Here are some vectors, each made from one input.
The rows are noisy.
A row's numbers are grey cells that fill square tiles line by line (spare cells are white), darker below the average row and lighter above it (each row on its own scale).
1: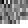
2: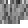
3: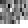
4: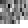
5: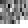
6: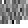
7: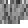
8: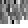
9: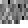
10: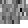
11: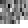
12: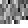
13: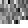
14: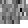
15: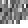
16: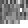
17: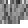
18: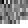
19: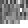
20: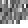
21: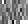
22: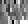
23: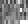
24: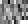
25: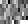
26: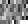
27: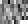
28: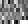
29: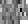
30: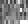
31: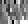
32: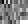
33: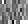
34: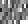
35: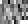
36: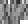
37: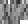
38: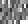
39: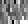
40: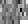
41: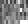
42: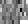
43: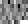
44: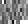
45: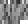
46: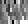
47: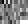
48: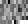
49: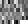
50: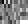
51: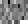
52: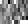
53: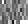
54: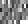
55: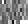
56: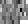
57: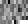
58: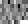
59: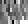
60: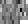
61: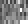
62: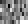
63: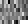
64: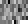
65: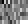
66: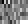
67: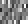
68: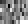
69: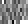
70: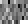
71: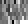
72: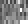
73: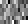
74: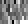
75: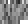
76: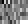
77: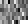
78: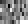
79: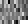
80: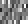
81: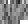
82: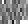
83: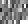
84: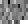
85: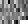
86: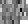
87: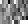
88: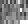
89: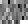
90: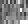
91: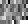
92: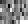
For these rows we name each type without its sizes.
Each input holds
either a point on a line, or three true/false values.
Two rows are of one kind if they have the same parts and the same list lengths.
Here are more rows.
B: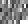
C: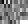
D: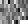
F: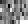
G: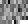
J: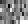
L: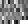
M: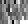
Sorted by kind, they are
B, C, F, J, M
D, G, L

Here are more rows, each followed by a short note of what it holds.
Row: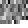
a point on a line
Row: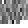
three true/false values
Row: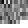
three true/false values
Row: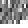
three true/false values
